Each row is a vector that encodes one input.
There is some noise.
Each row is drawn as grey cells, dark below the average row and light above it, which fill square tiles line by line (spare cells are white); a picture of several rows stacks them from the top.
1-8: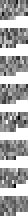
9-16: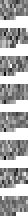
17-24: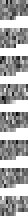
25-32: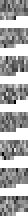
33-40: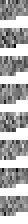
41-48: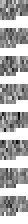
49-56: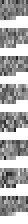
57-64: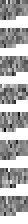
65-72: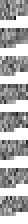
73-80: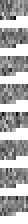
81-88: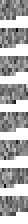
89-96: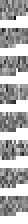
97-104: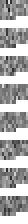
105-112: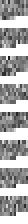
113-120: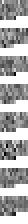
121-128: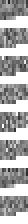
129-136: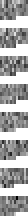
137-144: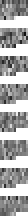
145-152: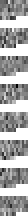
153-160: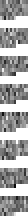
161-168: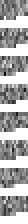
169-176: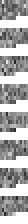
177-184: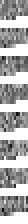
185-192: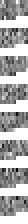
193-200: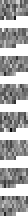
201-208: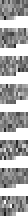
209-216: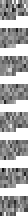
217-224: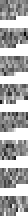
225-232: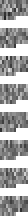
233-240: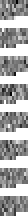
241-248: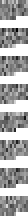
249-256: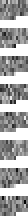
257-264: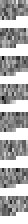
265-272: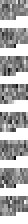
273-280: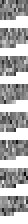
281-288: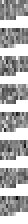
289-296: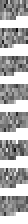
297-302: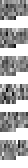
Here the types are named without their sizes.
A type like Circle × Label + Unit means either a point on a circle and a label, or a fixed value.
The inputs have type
Label × (Label × Label × Label × Label + Line × Line).
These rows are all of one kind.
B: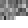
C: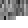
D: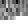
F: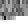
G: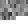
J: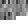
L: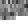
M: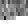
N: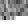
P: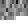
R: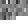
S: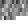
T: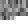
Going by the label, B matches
M, N and T.
